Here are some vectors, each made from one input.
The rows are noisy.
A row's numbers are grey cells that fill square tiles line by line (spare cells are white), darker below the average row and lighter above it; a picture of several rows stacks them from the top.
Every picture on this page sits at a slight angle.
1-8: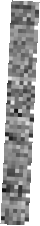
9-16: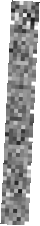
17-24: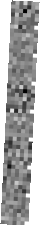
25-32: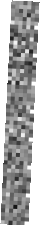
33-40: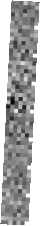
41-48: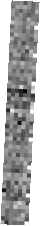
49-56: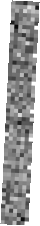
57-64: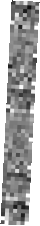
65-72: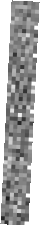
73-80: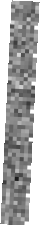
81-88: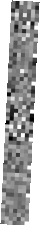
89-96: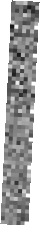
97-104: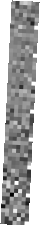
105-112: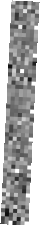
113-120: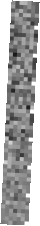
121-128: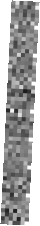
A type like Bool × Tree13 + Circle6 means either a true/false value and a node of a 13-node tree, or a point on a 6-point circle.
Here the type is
Bool × Bool × Bool + Tree15.
